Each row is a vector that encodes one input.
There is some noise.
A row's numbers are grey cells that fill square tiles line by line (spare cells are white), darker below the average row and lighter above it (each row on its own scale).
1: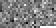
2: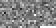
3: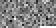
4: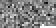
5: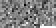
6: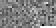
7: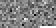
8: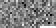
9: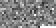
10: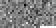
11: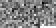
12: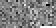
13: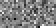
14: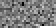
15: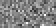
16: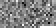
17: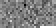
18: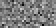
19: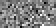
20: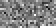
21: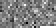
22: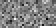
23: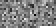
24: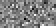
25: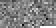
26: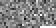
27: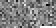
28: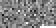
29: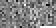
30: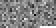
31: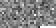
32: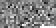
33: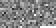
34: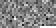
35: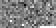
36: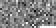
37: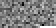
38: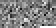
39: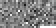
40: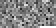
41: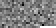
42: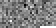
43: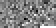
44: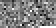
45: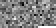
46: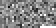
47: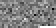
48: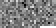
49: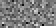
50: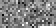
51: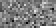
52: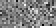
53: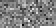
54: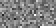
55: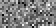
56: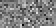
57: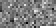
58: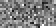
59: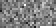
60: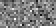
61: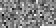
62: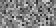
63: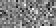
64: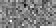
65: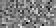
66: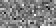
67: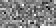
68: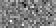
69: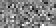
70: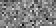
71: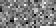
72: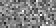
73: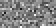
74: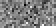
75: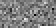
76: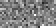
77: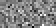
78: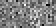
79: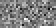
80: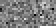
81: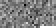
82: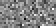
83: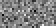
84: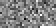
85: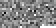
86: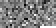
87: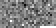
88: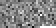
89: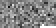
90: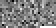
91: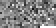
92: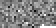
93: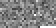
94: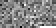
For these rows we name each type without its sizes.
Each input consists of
a node of a tree, together with either a label, or a point on each of two lines.
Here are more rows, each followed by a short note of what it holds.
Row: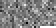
a label and a node of a tree
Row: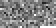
a point on each of two lines and a node of a tree
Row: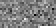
a label and a node of a tree
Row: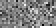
a label and a node of a tree
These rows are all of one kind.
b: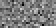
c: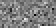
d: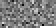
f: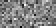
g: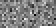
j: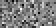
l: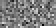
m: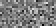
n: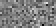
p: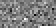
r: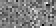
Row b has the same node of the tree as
c, m, n and p.
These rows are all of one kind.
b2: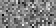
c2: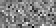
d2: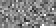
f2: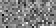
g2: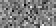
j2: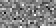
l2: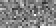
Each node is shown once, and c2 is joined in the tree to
d2.
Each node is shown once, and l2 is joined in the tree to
g2 and j2.
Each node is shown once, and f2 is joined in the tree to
b2 and g2.
